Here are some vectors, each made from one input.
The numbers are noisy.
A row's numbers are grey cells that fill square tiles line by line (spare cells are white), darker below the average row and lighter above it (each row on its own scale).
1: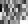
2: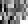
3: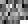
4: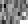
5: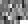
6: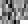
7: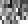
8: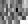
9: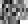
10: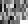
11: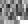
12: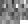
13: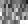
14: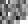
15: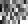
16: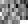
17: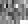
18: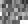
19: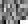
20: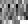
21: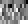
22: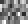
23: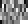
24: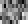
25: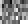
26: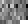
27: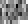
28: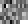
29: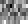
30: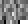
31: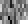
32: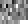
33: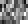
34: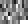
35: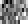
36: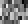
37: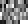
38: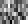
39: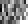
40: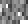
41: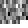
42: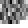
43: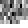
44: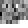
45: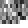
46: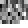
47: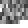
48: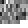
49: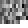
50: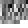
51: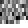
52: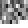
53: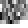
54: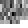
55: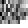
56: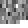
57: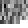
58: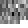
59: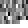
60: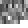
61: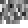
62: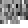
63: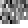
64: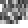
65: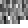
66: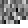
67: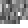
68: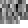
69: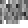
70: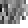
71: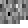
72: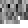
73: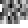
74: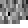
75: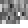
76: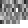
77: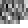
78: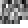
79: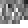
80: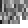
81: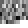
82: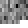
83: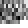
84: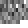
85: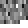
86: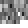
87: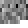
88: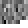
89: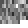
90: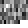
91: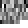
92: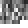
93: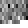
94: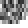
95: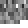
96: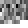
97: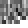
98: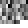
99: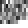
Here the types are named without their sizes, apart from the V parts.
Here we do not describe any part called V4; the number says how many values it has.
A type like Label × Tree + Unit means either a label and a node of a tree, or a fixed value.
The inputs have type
(Bool × Bool × Bool + List(V4)) × Label.
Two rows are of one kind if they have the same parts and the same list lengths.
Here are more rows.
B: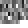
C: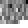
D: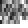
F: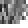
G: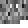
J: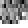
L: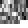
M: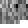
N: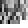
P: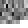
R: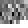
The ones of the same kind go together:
B, C, J, P
D, G, L, M, N
F
R

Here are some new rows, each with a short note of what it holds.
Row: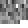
a label, together with a list of two items
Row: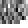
a label, together with a list of one item
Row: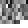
a label, together with a list of two items
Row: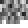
a label, together with a list of two items
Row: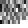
a label and three true/false values
